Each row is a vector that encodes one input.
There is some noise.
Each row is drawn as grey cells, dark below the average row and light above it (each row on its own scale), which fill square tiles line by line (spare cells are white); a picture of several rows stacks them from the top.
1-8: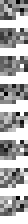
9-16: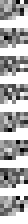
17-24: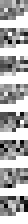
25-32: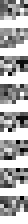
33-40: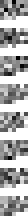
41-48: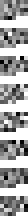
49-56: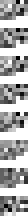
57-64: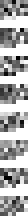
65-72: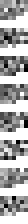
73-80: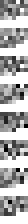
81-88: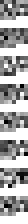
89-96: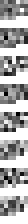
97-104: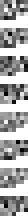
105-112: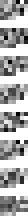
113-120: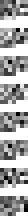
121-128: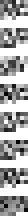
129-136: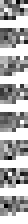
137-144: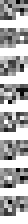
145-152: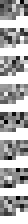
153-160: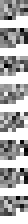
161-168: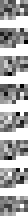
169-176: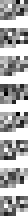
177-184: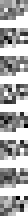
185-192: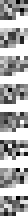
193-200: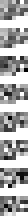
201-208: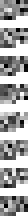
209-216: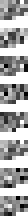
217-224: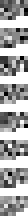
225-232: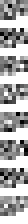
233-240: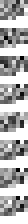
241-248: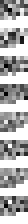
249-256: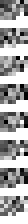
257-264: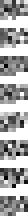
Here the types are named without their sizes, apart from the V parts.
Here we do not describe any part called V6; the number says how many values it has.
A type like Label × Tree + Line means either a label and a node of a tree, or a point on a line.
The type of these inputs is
List(Bool × V6).
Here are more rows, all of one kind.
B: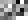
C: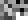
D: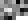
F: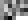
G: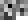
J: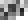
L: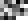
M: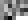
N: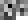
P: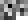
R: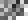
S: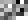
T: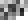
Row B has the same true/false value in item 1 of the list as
J, R, S and T.
